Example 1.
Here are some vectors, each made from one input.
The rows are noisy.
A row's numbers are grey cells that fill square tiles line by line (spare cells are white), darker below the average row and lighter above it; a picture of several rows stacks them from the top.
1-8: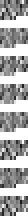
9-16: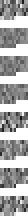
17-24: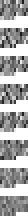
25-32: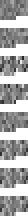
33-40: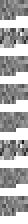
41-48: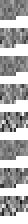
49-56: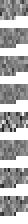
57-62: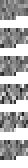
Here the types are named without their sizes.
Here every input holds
a point on a line.
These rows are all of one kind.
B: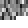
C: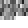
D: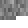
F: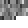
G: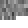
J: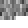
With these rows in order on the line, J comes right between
C and G.
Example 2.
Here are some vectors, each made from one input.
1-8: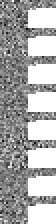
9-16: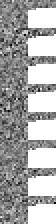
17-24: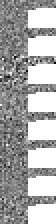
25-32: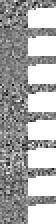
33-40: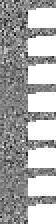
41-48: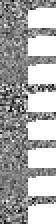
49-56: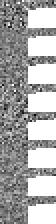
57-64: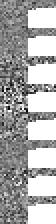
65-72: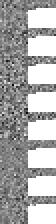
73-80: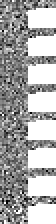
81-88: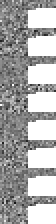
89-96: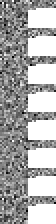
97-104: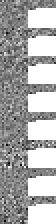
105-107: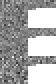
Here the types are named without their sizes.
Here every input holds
either a point on a circle, or a fixed value.
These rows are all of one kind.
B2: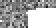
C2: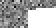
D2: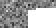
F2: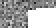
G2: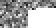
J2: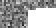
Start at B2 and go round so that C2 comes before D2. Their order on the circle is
B2, C2, J2, D2, F2, G2.
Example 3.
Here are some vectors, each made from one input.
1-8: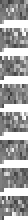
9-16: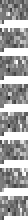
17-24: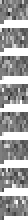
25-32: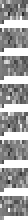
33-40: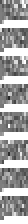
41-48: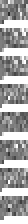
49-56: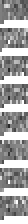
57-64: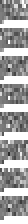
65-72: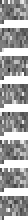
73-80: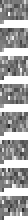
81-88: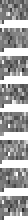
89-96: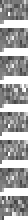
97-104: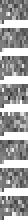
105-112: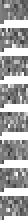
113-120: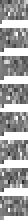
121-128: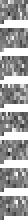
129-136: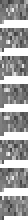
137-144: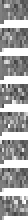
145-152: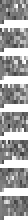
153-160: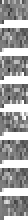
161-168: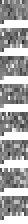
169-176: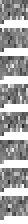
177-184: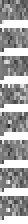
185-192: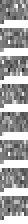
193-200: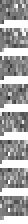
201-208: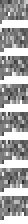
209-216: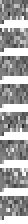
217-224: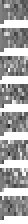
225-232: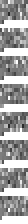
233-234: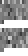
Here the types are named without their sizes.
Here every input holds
four true/false values.
